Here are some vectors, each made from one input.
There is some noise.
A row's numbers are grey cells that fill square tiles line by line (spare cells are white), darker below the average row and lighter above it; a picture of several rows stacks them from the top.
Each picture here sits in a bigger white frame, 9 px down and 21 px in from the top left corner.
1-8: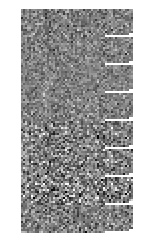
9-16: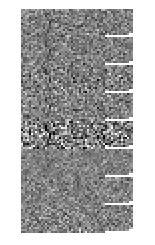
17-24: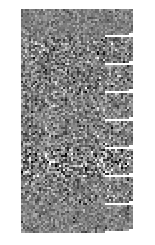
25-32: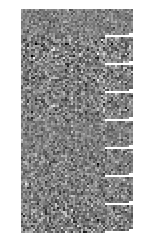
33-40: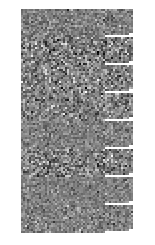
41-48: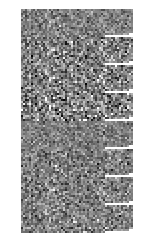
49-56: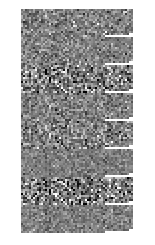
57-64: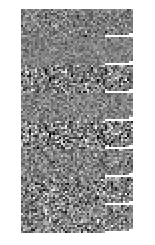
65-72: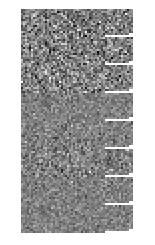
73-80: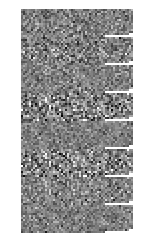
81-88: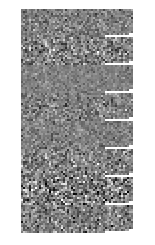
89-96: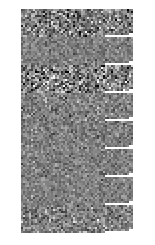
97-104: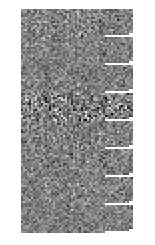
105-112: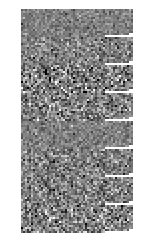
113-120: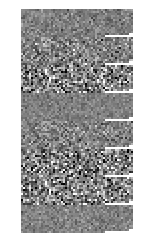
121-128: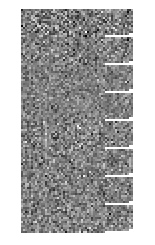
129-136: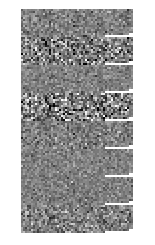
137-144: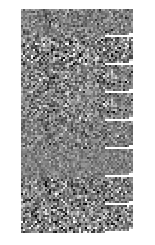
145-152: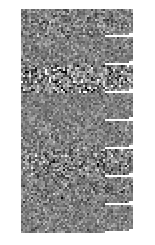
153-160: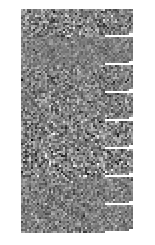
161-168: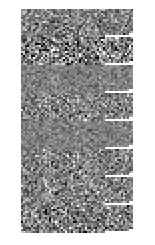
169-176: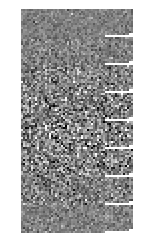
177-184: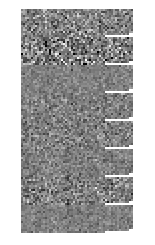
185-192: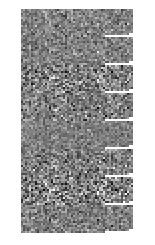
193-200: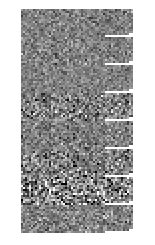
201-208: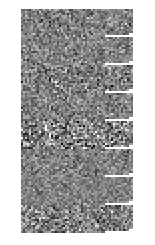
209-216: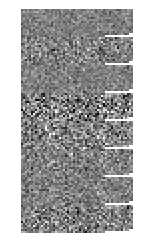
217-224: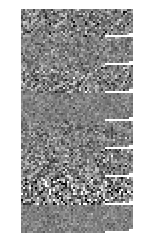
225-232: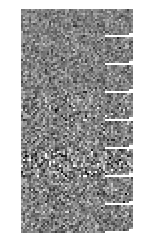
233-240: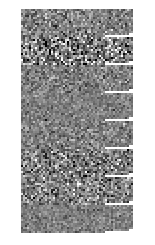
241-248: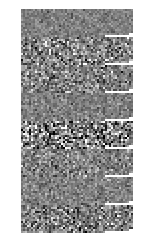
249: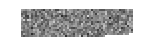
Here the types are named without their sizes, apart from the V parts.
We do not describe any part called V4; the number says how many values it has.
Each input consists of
three labels, together with either a point on a line and a value of V4, or three true/false values.
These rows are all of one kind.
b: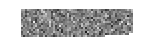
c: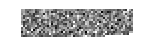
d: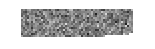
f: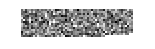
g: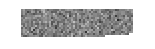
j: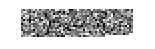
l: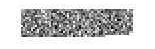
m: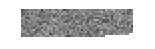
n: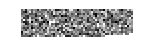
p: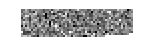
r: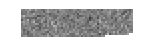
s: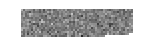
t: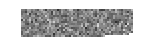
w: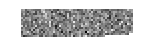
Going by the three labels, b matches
d, g and w.
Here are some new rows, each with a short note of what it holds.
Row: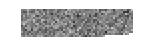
three labels, a point on a line and a value of V4
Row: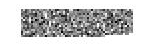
three labels, a point on a line and a value of V4
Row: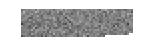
three labels and three true/false values
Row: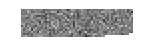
three labels and three true/false values
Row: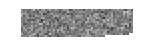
three labels and three true/false values
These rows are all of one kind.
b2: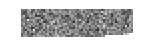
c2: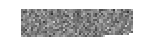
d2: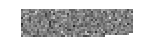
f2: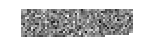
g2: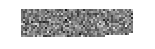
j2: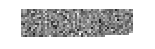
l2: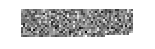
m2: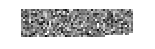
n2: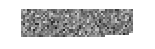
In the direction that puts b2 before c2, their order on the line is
b2, f2, d2, m2, g2, c2, j2, l2, n2.
